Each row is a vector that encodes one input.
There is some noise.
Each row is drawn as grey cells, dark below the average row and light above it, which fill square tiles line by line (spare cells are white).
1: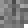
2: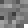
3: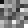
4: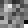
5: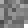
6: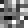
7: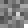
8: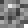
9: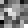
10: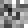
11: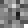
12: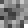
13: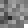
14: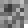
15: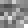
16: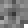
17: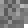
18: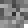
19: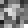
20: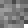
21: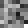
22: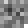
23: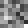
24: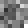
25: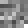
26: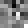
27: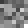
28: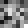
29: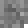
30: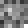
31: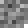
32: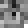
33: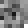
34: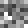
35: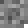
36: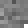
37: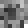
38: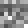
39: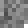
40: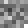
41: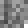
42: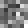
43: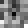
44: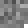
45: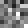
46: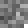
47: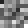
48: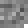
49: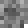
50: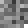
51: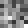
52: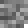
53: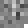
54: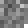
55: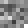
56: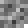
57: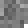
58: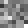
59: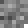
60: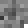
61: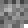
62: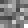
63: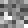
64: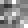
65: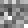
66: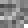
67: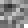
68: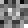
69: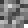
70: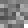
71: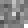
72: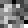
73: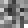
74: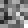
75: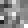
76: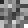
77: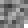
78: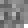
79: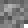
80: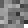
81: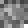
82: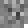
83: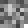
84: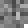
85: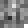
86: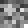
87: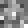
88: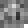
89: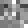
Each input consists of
a point on a 10-point line.
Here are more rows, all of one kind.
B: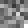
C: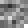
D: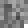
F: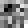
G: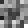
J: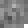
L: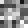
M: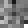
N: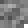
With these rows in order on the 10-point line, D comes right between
F and J.
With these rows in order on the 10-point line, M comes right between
J and N.
